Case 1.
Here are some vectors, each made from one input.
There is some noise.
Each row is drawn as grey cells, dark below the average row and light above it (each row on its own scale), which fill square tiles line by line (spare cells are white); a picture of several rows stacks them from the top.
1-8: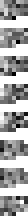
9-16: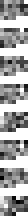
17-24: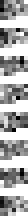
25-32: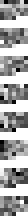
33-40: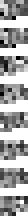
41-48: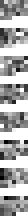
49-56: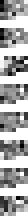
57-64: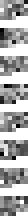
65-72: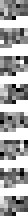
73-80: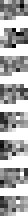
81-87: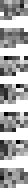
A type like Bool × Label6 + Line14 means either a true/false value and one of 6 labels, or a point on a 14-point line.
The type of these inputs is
Bool × Line9.
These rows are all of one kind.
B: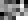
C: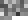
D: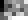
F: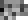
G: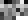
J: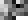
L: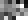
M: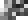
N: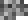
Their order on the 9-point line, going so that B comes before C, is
L, B, G, D, F, N, J, M, C.
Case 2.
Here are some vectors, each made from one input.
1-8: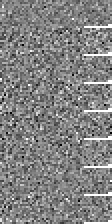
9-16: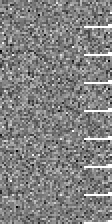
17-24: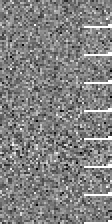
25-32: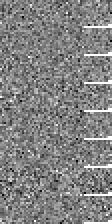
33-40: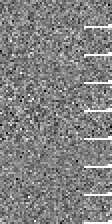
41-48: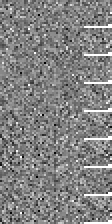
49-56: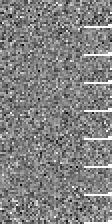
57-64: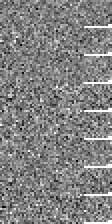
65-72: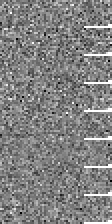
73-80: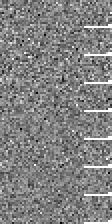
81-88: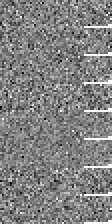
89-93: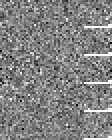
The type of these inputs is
Bool × Tree11.
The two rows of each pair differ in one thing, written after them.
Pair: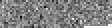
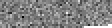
the node of the tree
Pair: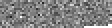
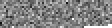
the node of the tree
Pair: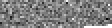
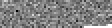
the true/false value
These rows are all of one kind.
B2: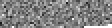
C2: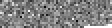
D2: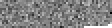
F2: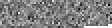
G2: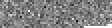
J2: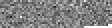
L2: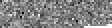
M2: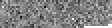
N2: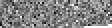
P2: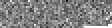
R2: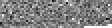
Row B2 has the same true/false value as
J2, N2 and R2.
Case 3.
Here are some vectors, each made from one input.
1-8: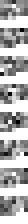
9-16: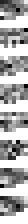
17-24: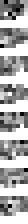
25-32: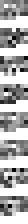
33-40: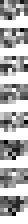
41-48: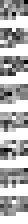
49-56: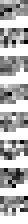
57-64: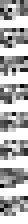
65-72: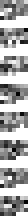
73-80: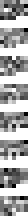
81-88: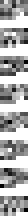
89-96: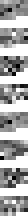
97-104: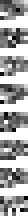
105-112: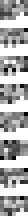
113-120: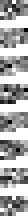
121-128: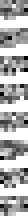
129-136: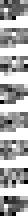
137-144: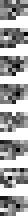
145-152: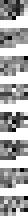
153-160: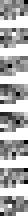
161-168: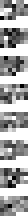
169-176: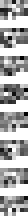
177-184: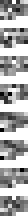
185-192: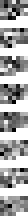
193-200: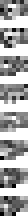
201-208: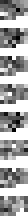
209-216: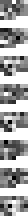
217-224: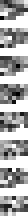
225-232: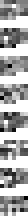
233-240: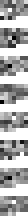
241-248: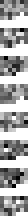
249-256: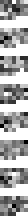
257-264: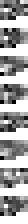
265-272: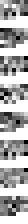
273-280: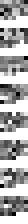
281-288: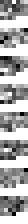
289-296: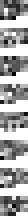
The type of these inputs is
Bool × Bool × Bool + Circle18.
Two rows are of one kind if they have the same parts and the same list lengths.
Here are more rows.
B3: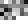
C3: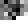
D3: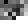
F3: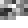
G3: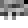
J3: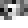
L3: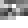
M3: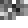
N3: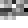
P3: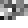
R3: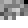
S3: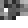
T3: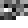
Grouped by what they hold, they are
B3, F3, G3, J3, L3, N3, R3
C3, D3, M3, P3, S3, T3

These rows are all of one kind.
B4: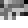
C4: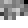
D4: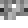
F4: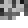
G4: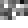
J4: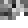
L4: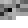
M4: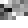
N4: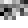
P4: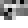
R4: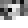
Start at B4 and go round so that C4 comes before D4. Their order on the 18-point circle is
B4, C4, N4, L4, M4, J4, F4, G4, P4, R4, D4.
